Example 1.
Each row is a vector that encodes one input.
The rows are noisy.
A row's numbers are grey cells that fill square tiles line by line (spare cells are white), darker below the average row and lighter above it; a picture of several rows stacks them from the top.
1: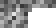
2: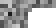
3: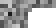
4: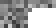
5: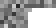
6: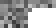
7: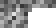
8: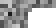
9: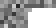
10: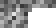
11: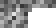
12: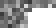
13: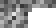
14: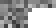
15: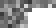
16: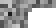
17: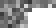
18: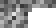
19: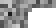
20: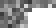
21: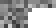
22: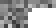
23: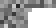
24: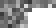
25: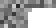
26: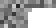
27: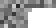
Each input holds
one of 5 labels.
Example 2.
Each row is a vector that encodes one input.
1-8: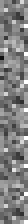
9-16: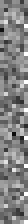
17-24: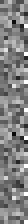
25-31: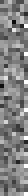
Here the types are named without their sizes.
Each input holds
a point on a line.
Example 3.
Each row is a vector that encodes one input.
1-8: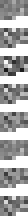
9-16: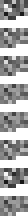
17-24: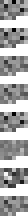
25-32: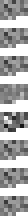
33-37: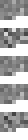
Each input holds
a point on a 5-point line.
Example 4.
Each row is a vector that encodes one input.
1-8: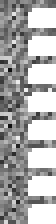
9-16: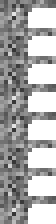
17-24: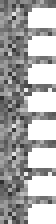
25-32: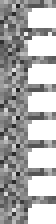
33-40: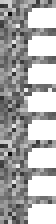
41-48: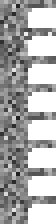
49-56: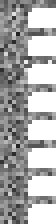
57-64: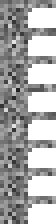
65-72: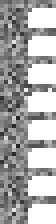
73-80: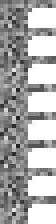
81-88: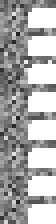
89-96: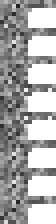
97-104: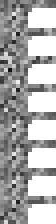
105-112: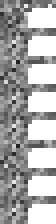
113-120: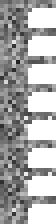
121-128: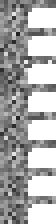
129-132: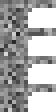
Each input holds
one of 5 labels.
